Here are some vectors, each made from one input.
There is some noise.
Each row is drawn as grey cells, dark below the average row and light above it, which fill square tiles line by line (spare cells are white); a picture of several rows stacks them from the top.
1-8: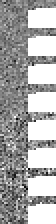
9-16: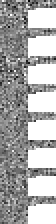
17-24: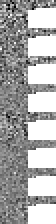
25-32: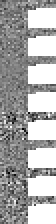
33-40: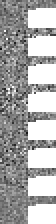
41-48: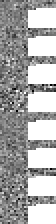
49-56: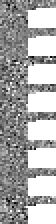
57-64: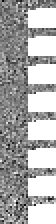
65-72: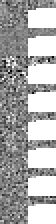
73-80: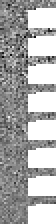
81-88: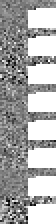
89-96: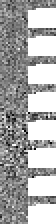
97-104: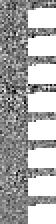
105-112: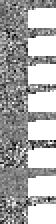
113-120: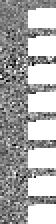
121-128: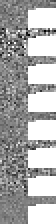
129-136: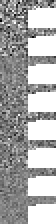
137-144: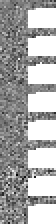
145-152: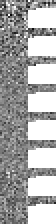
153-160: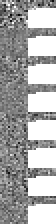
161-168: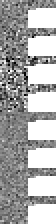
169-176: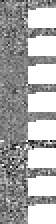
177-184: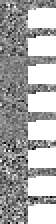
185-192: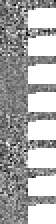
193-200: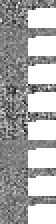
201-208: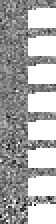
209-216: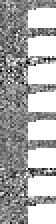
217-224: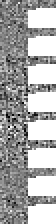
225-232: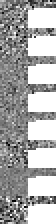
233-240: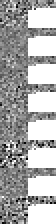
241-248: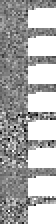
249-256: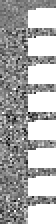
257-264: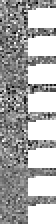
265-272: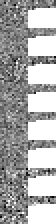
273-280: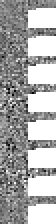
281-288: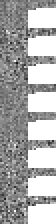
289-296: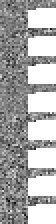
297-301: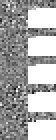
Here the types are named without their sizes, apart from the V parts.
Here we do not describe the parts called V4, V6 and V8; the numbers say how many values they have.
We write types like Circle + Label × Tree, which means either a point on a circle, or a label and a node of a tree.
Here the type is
Bool × (Label + V4 × V6) × Line × V8.
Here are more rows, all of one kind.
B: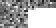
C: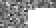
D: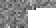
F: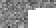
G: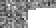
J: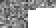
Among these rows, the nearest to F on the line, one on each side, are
B and C.
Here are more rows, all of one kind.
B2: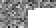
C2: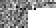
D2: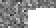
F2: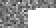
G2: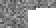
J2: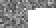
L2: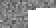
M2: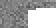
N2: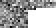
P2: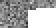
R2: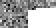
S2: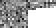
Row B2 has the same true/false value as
M2, P2 and S2.
